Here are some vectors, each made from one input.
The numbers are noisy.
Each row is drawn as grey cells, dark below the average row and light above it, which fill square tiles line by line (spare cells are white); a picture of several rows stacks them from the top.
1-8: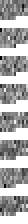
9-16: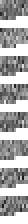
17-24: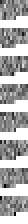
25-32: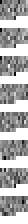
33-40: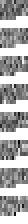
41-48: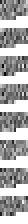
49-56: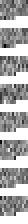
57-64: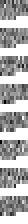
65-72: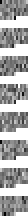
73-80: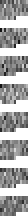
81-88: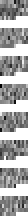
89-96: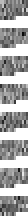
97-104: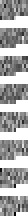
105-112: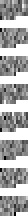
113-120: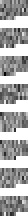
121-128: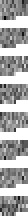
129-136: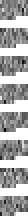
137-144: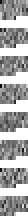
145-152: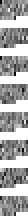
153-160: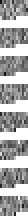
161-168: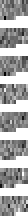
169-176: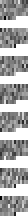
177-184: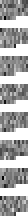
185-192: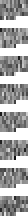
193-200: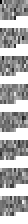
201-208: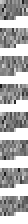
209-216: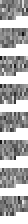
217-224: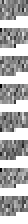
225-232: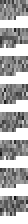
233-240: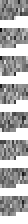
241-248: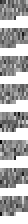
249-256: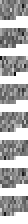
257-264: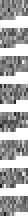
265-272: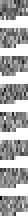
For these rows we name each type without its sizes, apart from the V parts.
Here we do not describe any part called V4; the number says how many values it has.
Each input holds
a true/false value, together with either a point on a circle, or a value of V4.
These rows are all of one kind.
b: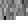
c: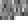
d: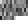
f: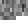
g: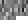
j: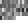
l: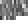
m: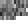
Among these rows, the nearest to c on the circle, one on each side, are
d and j.
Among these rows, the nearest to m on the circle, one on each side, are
f and g.
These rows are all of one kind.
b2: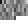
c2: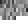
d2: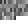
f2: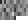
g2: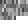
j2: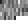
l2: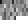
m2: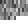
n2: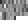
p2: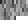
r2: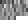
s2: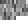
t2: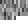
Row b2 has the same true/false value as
d2 and f2.
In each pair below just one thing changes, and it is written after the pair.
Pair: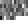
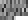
the place on the circle
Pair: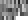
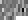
the true/false value
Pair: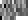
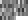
the true/false value
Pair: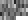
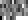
the place on the circle
